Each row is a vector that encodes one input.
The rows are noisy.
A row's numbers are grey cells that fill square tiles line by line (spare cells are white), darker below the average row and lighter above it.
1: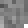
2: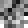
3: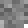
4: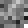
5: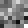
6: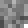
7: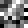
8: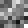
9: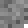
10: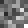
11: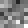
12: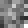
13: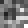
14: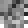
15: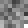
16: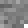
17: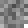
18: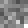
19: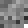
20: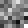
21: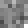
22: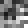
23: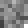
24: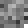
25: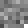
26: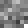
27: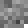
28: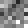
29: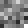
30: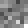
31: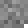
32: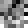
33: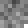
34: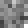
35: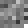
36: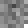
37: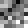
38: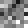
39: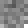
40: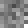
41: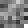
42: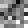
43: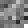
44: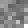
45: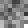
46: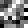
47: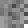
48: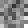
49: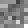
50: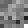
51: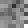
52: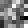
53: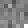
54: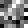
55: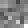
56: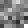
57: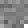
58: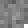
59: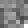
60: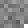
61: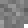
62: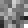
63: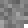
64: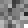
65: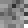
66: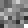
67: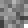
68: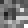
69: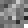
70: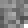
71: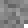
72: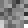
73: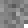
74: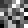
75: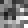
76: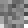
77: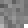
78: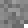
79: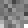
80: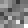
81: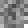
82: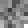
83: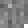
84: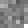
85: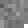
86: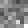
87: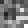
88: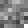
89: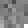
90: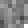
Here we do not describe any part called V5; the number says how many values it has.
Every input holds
a list of up to two items, each a true/false value and a value of V5.
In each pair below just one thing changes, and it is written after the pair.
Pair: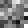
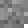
the value of V5 in item 1 of the list
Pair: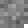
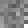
the true/false value in item 1 of the list
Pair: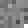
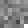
the true/false value in item 1 of the list
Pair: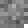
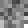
the value of V5 in item 2 of the list
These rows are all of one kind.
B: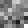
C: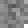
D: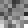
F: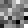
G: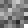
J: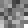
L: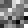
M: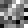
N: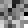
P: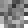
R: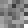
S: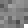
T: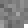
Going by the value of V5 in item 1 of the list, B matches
F, M and S.
